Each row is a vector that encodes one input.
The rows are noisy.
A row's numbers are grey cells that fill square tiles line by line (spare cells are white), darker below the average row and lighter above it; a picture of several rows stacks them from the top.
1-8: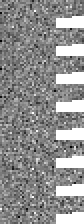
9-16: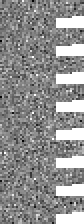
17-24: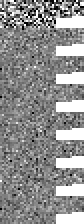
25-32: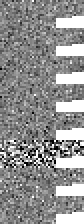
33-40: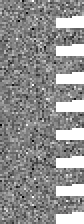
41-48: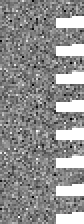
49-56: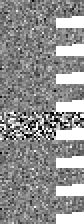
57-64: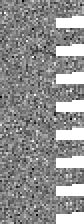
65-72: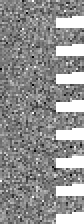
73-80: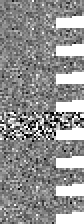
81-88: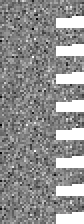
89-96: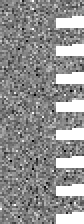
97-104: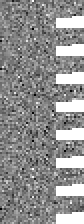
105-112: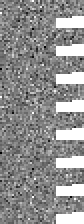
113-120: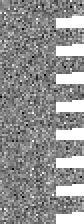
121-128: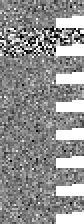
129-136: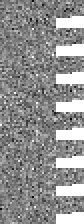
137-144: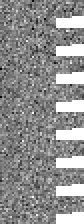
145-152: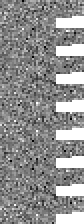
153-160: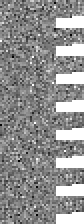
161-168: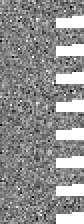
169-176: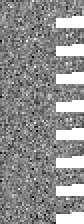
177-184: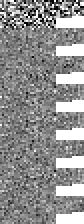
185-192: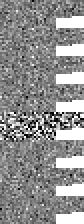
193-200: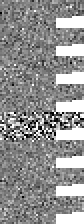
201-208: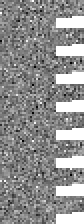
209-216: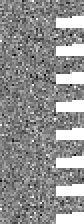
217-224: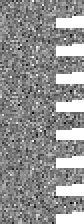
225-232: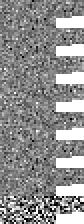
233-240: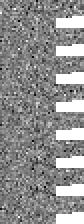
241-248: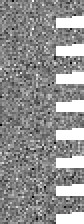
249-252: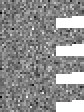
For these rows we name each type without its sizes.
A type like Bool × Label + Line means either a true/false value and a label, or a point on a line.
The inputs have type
Line × Line + Unit.
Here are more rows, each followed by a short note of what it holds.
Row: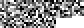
a fixed value
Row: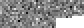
a point on each of two lines
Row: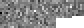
a point on each of two lines
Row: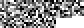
a fixed value
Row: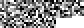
a fixed value
